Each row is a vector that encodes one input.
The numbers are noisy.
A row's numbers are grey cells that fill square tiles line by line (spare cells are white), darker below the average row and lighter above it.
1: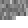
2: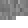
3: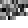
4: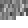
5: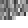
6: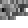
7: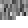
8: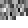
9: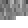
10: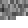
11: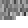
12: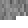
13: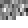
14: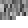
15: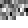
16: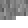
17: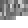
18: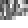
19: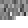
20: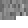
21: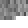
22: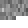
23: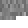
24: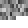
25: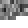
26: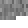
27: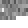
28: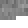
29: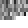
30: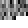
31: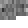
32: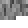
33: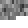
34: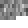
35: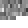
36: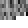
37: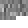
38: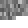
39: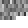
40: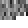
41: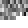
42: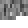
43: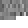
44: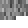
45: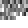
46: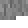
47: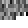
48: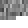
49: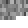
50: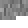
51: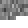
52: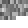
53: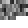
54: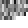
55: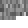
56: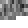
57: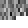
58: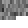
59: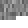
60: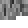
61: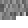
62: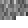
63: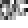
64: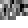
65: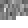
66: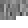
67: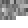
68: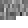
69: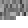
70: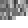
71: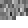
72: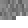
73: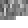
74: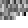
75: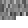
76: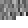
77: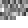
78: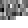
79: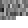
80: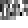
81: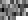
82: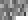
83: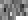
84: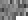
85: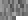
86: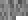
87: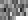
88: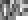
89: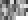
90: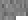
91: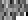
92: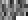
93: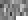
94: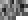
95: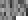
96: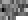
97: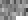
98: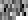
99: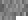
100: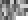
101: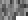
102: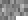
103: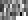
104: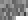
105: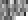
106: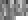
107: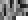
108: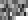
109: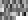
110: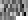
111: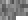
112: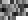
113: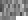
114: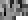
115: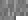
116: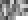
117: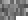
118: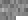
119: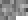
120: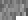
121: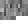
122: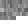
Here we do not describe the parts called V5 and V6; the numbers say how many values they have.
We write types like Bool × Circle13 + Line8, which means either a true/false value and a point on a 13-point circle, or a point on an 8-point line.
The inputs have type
(Bool × V5 + V6) × Line4.
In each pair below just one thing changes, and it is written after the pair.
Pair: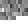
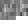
the true/false value
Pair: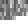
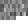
the value of V5
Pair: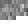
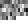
the value of V5
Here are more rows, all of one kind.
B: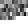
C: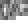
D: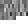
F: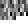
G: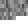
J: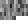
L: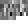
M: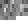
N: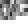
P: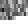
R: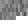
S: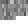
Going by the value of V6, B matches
C, N and R.
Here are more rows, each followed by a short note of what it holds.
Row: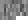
a point on a 4-point line, a true/false value and a value of V5
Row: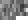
a point on a 4-point line and a value of V6
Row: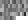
a point on a 4-point line and a value of V6
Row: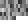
a point on a 4-point line and a value of V6
